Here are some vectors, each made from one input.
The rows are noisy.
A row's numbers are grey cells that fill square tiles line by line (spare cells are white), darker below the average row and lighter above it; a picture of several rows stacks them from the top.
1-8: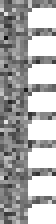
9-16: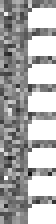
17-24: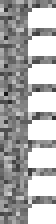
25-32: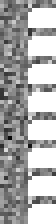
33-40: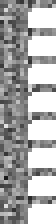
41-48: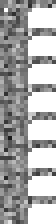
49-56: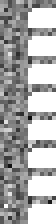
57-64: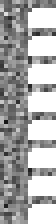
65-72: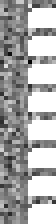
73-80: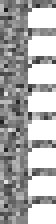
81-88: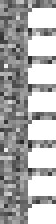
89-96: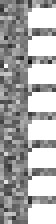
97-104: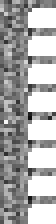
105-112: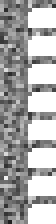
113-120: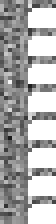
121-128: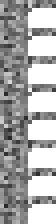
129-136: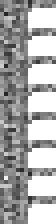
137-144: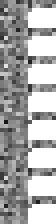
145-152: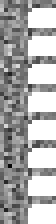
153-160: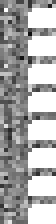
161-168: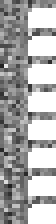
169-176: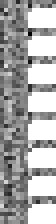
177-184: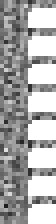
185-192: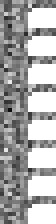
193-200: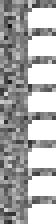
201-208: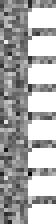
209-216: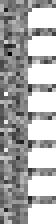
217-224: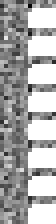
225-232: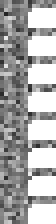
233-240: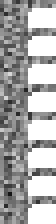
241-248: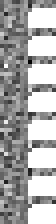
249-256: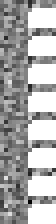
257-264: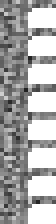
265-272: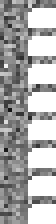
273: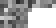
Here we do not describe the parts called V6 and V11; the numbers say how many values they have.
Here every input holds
a point on a 7-point line, a true/false value and a value of V11, together with either a node of a 10-node tree, or a value of V6.
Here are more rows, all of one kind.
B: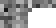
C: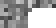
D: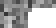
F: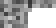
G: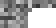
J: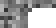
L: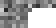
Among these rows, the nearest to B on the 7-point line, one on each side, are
G and L.
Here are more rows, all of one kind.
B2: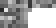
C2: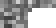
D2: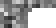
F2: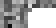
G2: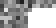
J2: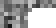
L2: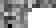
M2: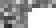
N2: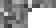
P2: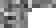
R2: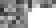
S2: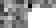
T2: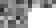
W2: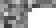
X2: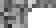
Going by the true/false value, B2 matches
G2, R2, S2 and T2.
